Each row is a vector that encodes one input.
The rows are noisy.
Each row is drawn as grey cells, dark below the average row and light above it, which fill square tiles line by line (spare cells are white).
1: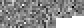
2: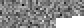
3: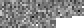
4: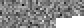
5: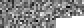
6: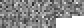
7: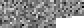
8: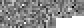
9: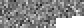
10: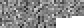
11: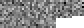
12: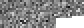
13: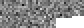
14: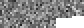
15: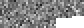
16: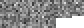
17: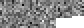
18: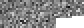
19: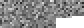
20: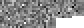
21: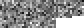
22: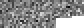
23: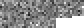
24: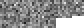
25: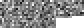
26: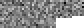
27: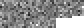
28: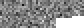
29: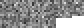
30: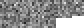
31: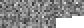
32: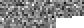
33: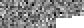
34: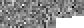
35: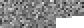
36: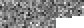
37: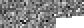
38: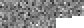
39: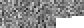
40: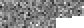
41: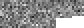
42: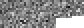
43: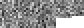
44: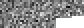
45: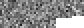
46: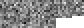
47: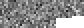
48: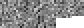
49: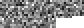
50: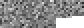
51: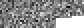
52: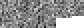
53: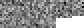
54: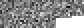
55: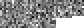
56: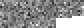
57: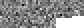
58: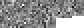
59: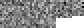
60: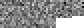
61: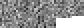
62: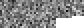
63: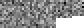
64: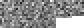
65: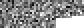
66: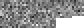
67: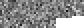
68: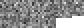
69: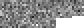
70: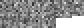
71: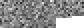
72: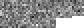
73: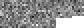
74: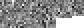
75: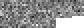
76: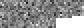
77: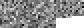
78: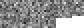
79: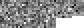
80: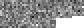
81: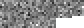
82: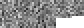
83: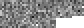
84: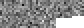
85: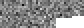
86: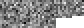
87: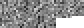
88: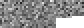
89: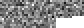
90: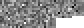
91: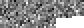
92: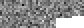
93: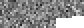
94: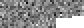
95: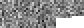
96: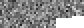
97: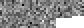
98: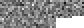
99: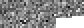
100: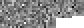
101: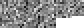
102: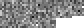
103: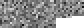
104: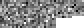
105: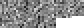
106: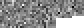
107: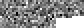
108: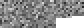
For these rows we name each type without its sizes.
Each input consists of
a point on a circle.
